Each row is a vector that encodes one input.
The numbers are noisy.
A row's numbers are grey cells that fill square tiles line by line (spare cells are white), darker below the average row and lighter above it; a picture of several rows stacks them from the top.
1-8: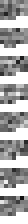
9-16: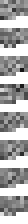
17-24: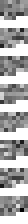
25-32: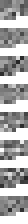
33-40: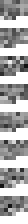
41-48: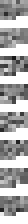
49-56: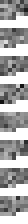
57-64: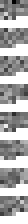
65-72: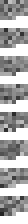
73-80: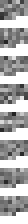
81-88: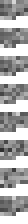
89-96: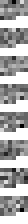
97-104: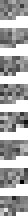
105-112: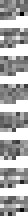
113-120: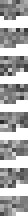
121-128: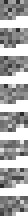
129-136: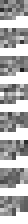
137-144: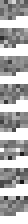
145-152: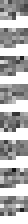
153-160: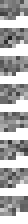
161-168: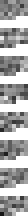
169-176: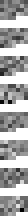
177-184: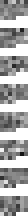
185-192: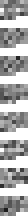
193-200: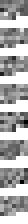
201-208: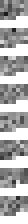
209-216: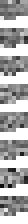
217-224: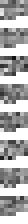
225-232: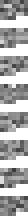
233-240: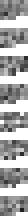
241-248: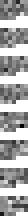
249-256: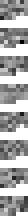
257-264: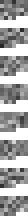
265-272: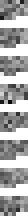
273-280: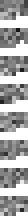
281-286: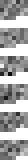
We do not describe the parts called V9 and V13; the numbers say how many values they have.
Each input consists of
a value of V9, together with either a point on an 8-point line, or a true/false value and a value of V13.
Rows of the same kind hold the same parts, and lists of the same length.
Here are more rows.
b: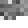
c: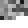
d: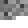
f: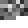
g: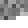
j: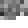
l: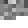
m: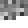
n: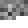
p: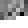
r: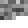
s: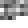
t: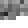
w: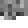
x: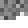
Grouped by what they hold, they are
b, d, g, l, m, n, p, s, w, x
c, f, j, r, t

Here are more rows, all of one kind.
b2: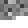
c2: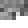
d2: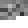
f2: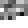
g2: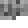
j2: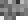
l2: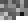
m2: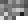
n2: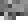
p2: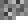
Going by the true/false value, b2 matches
f2, j2, m2 and n2.
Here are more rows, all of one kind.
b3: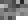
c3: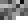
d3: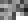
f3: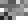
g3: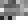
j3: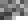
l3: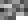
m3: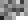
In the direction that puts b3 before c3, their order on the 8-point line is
g3, j3, f3, m3, b3, c3, d3, l3.
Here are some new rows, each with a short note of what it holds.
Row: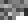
a point on an 8-point line and a value of V9
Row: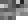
a point on an 8-point line and a value of V9
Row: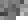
a point on an 8-point line and a value of V9
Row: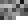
a point on an 8-point line and a value of V9
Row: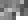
a true/false value, a value of V9 and a value of V13
